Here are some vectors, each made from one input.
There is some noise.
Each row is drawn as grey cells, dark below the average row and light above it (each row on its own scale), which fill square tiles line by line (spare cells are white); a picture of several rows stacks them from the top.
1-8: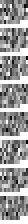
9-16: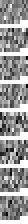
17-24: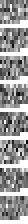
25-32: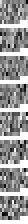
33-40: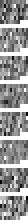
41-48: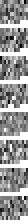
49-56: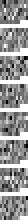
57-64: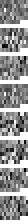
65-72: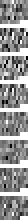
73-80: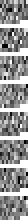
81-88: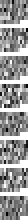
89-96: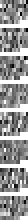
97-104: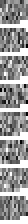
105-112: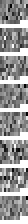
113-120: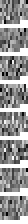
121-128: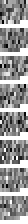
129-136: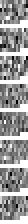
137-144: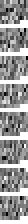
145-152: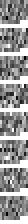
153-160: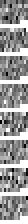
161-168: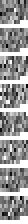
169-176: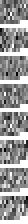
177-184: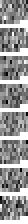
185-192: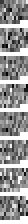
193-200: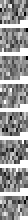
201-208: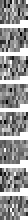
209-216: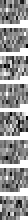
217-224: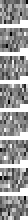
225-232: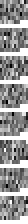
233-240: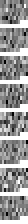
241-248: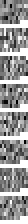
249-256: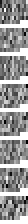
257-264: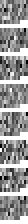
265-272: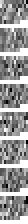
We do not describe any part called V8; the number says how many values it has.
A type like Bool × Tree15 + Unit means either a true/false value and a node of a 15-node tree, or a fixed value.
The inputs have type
Label10 × Label11 × (Tree10 + Unit) × V8.
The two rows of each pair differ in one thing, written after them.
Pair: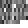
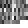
one of the two labels
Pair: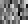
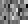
one of the two labels
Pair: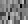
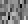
one of the two labels
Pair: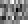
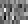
the node of the tree
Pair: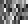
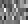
the value of V8
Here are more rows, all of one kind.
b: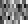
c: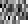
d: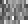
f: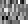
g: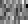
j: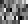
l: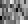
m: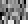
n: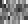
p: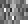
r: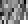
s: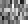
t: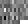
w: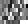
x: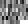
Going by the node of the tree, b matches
d, g, l and n.
